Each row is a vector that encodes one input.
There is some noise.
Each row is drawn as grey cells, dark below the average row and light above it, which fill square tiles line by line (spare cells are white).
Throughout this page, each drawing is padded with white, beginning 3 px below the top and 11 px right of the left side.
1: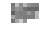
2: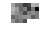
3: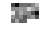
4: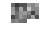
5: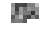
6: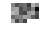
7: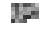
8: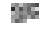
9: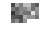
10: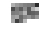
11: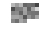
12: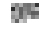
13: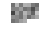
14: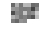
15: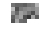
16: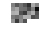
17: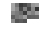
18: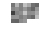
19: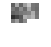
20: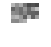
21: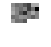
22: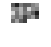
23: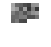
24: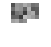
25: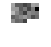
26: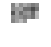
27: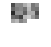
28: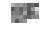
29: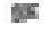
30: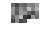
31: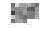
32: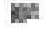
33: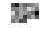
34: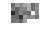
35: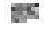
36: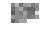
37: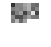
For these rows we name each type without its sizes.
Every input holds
a label and three true/false values.
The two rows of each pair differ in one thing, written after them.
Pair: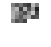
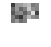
the label
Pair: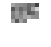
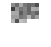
one of the three true/false values
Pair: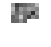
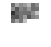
the label
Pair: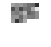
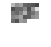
one of the three true/false values
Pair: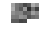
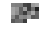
one of the three true/false values
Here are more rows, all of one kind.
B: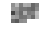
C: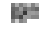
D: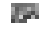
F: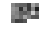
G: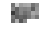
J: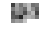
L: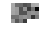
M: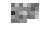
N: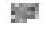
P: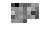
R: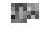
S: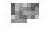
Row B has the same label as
M, N and S.
